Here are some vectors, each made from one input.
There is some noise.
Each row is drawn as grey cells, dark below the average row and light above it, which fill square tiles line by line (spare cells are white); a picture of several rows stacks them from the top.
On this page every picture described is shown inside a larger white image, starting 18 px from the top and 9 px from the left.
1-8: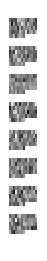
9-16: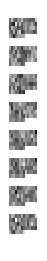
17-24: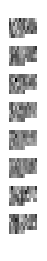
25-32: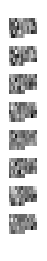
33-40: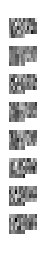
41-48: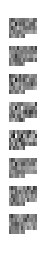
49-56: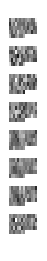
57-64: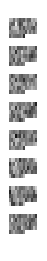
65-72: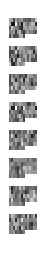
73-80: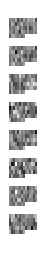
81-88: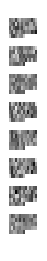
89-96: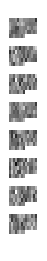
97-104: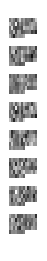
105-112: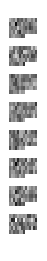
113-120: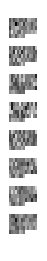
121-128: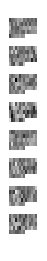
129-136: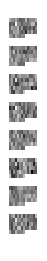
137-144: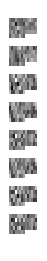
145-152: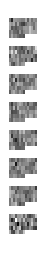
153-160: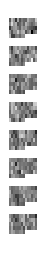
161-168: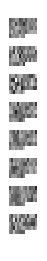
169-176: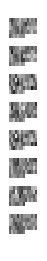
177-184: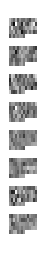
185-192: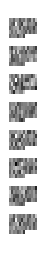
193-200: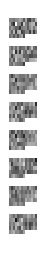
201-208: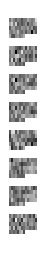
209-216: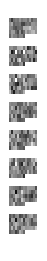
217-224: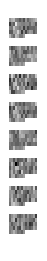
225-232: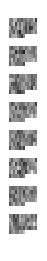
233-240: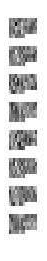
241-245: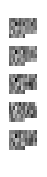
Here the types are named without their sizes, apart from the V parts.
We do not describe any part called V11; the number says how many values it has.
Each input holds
a point on a line, together with either a point on a line, or a true/false value and a value of V11.
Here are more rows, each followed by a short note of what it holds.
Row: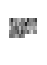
a point on a line, a true/false value and a value of V11
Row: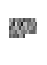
a point on each of two lines
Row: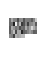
a point on each of two lines
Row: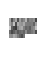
a point on a line, a true/false value and a value of V11
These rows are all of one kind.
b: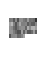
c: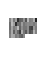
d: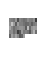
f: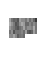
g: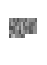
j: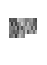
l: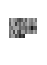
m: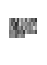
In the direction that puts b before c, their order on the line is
j, m, f, b, d, g, c, l.
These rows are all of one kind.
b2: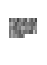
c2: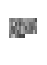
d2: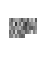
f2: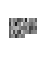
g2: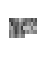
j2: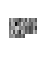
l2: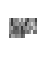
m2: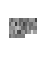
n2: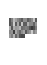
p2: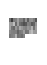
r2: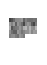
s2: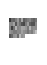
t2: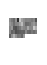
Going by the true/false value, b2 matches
c2, f2, j2 and t2.
